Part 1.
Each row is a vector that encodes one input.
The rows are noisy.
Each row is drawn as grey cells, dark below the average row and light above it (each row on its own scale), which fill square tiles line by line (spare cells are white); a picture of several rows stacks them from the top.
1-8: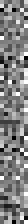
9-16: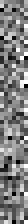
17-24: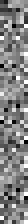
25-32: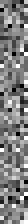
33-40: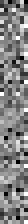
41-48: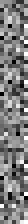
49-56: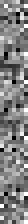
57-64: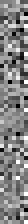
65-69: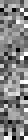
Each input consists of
a point on a 7-point line.
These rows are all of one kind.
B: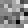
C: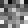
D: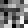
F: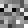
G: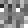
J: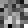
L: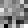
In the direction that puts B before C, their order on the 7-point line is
J, F, D, B, L, G, C.
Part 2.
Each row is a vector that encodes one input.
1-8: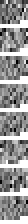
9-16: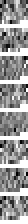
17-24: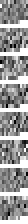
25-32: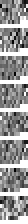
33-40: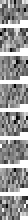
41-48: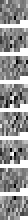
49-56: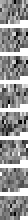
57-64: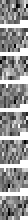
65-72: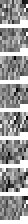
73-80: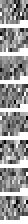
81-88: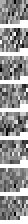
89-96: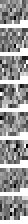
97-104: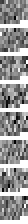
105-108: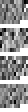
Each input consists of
a point on a 16-point line.
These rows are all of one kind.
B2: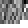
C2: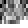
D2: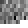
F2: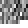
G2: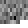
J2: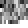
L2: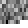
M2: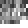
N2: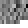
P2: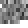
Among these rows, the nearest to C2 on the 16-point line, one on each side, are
J2 and M2.
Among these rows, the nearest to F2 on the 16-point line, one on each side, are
N2 and P2.
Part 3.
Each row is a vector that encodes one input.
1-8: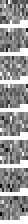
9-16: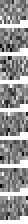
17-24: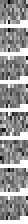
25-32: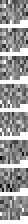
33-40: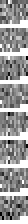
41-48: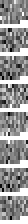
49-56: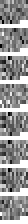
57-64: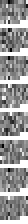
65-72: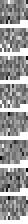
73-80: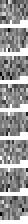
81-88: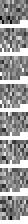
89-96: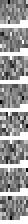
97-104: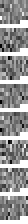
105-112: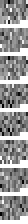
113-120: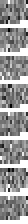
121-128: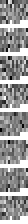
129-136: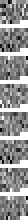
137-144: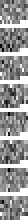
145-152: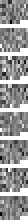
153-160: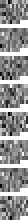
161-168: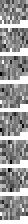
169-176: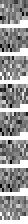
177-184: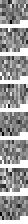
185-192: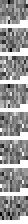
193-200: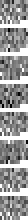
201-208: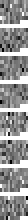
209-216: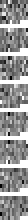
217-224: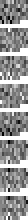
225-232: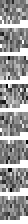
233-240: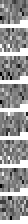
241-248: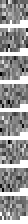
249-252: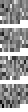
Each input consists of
either a fixed value, or three true/false values.
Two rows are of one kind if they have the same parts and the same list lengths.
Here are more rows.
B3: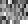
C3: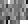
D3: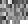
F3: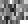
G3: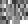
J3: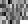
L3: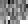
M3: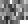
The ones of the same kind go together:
B3, C3, D3, G3, J3, L3
F3, M3

